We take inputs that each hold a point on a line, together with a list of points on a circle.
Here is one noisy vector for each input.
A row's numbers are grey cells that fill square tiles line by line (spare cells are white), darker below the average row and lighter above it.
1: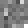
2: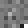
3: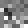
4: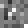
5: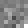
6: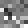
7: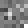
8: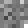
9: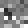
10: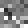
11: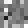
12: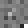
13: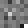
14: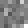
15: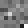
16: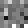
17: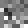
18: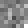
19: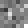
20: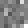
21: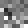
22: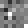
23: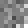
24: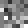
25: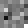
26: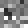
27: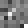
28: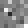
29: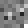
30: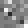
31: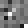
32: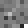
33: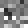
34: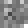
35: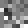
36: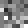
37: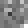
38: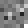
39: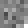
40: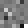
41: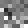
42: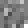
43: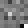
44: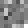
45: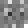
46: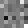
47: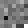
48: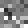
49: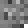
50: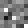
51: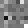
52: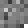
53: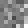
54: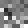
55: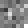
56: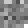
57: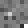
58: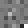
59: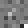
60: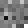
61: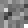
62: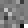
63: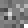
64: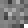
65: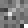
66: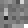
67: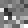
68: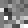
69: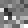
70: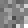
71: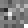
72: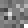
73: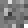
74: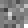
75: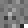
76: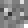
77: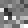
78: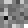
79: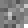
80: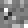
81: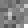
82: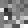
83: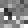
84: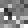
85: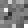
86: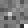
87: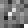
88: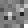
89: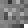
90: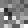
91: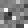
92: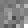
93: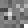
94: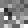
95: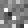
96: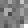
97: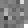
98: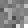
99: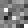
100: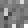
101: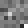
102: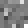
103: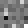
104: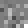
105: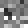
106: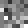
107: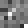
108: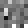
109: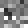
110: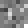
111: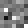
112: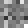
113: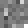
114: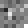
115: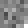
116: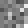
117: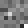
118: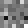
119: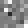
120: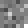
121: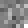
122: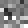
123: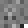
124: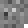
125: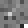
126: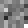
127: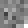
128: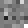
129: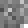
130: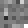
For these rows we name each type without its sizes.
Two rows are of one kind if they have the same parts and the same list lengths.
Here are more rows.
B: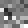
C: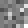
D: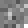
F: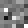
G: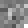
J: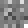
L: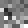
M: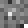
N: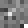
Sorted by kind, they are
B, L
C, D, G, M, N
F, J

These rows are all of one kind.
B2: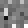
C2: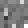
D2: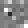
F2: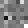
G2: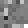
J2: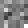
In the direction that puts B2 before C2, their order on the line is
B2, G2, D2, C2, J2, F2.
